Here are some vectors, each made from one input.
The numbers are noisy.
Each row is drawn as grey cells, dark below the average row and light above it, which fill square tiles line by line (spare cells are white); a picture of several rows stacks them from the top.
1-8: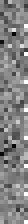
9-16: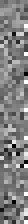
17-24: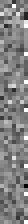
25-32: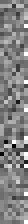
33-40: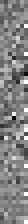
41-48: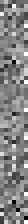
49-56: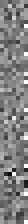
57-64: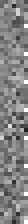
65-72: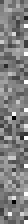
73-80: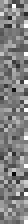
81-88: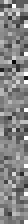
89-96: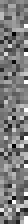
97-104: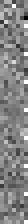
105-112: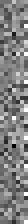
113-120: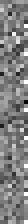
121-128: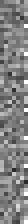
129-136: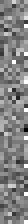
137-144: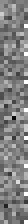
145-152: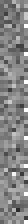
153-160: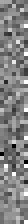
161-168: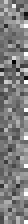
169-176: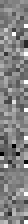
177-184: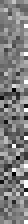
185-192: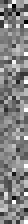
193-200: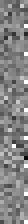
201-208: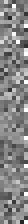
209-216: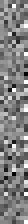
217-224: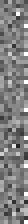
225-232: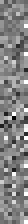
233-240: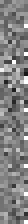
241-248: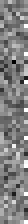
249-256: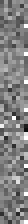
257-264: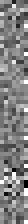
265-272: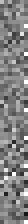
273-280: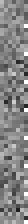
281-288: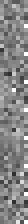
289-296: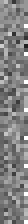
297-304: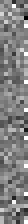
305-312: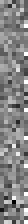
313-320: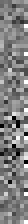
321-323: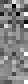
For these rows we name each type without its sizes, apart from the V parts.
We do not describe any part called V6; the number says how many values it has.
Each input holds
a label, together with either a point on a line, or a value of V6.
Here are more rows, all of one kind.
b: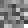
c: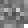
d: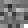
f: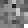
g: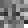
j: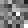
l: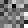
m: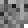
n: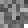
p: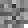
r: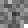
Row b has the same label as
c, d, g and r.
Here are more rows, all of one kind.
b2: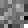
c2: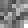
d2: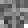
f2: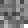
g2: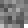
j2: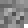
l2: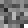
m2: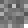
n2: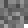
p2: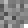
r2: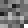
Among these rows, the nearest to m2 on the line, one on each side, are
f2 and j2.
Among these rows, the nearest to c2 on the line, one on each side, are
g2 and l2.
